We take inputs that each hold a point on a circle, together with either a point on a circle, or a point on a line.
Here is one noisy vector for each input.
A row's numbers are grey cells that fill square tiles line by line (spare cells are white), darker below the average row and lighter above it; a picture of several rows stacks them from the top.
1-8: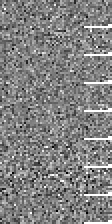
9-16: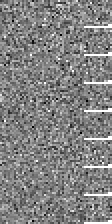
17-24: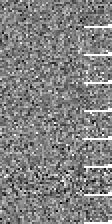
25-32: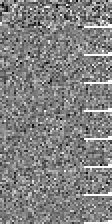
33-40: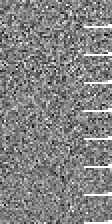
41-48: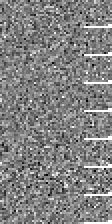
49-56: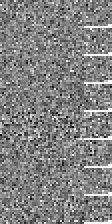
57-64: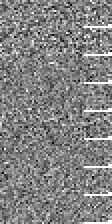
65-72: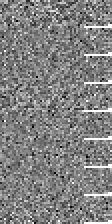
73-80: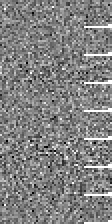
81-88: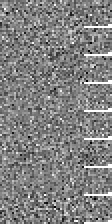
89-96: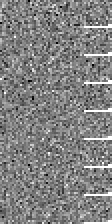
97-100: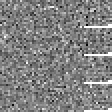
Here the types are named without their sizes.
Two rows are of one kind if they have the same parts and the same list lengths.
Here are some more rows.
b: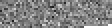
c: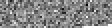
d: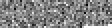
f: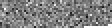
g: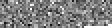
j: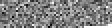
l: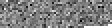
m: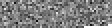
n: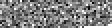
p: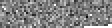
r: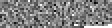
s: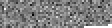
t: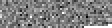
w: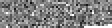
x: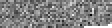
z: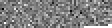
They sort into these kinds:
b, c, d, g, j, r, w, x
f, l, m, n, p, s, t, z

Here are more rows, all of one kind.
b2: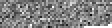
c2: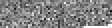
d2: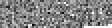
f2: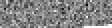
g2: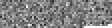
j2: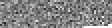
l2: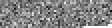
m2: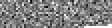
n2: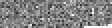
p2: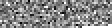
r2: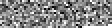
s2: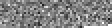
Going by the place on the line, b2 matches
c2, d2, l2 and n2.
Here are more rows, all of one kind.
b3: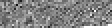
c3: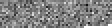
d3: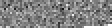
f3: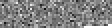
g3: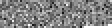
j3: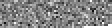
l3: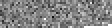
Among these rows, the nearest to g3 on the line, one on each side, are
c3 and d3.
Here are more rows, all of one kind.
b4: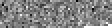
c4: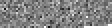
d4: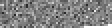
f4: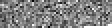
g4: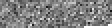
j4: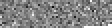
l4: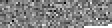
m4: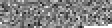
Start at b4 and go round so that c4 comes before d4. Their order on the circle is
b4, m4, c4, d4, j4, g4, l4, f4.
